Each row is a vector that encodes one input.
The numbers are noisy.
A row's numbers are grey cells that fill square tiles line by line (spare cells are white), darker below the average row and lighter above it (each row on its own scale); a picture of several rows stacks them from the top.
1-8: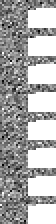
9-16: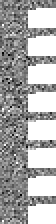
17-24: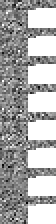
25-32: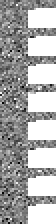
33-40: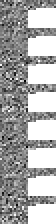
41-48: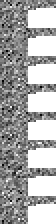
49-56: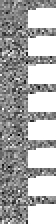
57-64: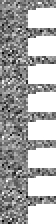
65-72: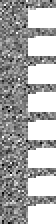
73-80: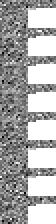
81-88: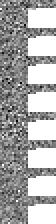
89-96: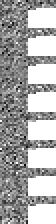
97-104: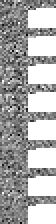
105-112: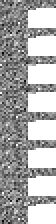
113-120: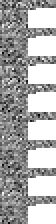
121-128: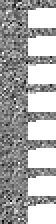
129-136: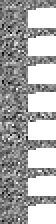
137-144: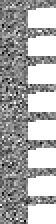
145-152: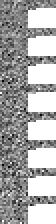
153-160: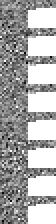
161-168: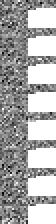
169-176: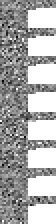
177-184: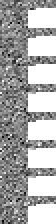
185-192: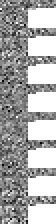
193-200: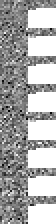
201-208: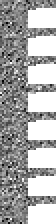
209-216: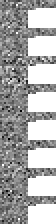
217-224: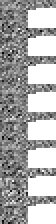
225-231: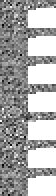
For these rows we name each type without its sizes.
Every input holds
either a fixed value, or a node of a tree, or four true/false values.
